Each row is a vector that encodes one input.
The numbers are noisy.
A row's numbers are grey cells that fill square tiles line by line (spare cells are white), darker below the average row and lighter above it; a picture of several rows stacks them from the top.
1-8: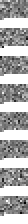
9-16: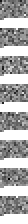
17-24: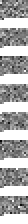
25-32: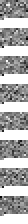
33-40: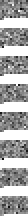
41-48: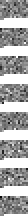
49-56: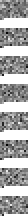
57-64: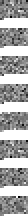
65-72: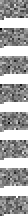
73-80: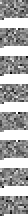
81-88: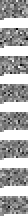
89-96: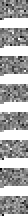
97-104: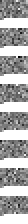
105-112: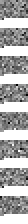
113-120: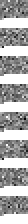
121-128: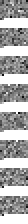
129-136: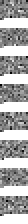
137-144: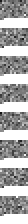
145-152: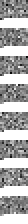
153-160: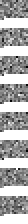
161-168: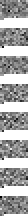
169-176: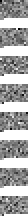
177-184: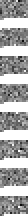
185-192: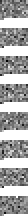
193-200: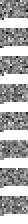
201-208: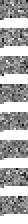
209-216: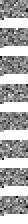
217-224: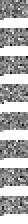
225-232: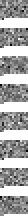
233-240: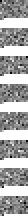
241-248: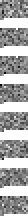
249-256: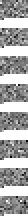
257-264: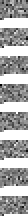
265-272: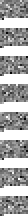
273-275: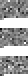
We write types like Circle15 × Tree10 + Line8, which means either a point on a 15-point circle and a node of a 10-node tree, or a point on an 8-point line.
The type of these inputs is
(Bool × Bool × Bool + Line6) × Circle9 + Circle6 × Line9 + Line7.
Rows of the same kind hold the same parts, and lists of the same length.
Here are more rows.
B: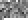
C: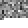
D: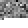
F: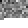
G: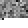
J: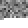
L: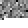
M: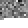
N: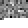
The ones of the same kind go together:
B, J
C, N
D, G, L
F, M

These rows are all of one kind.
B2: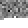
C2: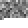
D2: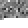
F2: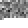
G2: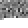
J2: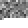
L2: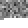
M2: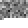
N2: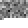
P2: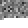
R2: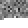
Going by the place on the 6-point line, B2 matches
F2, G2, M2 and N2.
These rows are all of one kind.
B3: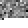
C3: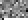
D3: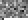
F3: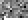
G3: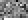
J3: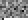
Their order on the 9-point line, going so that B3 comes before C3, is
G3, F3, B3, C3, D3, J3.
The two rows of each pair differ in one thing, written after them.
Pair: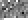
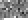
the place on the 6-point line
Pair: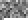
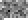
the place on the 6-point line
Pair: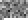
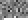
the place on the 9-point circle
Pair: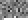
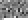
the place on the 9-point circle
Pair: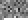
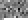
the place on the 9-point circle
